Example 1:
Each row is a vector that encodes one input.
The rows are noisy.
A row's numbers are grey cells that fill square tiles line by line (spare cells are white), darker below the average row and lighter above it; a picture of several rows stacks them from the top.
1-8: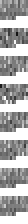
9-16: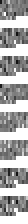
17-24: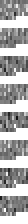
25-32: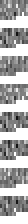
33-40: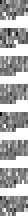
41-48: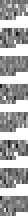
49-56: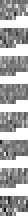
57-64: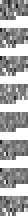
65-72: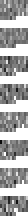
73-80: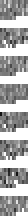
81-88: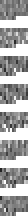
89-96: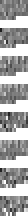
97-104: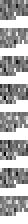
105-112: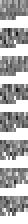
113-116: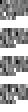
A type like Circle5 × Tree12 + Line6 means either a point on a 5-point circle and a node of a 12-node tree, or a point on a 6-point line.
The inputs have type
Line7 + Line11.
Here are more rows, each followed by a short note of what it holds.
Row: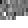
a point on an 11-point line
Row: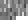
a point on an 11-point line
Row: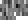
a point on a 7-point line
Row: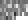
a point on an 11-point line
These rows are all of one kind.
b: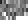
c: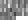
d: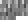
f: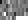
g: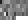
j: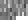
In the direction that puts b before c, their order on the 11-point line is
b, f, g, d, c, j.
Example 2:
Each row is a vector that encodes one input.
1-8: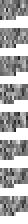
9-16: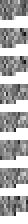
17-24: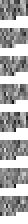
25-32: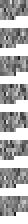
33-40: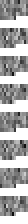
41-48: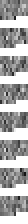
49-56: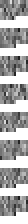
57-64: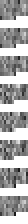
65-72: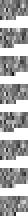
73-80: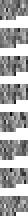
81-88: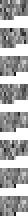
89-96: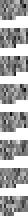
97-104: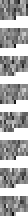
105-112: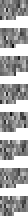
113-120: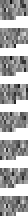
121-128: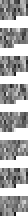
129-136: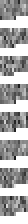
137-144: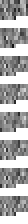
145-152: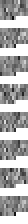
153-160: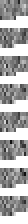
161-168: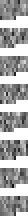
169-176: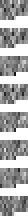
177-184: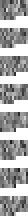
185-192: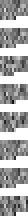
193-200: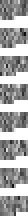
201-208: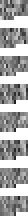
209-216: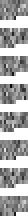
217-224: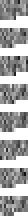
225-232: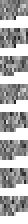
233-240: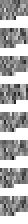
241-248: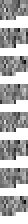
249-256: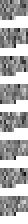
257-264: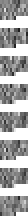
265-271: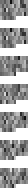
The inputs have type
Line9 + Line10.
